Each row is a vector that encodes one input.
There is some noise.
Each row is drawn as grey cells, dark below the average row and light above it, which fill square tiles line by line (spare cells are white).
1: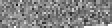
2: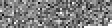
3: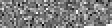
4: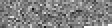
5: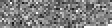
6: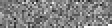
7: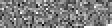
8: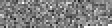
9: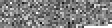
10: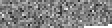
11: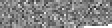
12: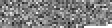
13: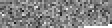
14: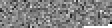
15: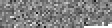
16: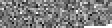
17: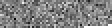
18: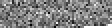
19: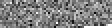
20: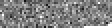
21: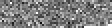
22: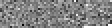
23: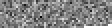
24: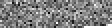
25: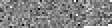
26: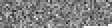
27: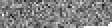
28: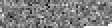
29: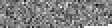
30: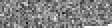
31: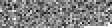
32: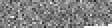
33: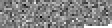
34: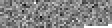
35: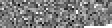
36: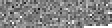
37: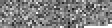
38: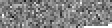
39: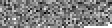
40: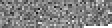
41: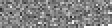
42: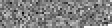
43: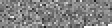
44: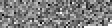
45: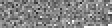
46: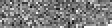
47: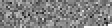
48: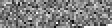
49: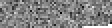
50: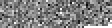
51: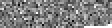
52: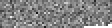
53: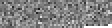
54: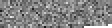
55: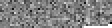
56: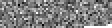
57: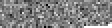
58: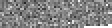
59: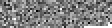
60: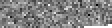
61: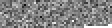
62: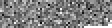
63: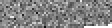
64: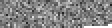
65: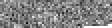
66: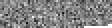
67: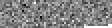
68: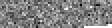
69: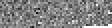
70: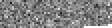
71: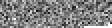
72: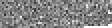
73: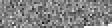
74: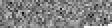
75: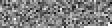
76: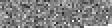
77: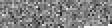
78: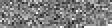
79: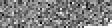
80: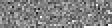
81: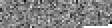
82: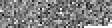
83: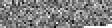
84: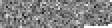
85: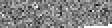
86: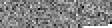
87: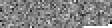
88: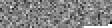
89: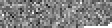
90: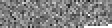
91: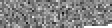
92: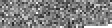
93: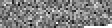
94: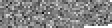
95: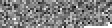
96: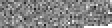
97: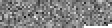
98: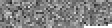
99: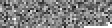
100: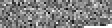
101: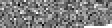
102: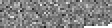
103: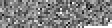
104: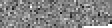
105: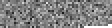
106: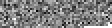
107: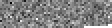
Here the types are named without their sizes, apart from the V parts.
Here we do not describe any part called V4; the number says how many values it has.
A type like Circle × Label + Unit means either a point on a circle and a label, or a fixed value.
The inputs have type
Bool × Label + Line + V4 × V4.
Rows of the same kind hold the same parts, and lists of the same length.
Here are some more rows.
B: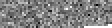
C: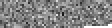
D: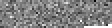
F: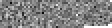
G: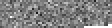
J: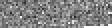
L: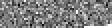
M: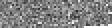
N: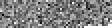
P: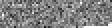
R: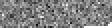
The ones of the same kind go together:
B, C, P, R
D, F, G, J, M
L, N

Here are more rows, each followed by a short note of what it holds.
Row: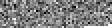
a point on a line
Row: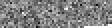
a label and a true/false value
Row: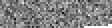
a label and a true/false value
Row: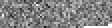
a label and a true/false value
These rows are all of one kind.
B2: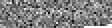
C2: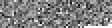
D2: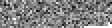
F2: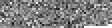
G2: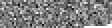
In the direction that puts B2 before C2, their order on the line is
B2, G2, F2, C2, D2.
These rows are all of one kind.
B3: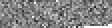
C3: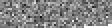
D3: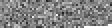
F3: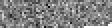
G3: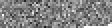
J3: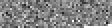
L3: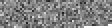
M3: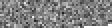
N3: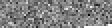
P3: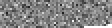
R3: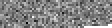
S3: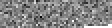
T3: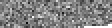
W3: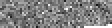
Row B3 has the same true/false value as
C3, G3 and S3.
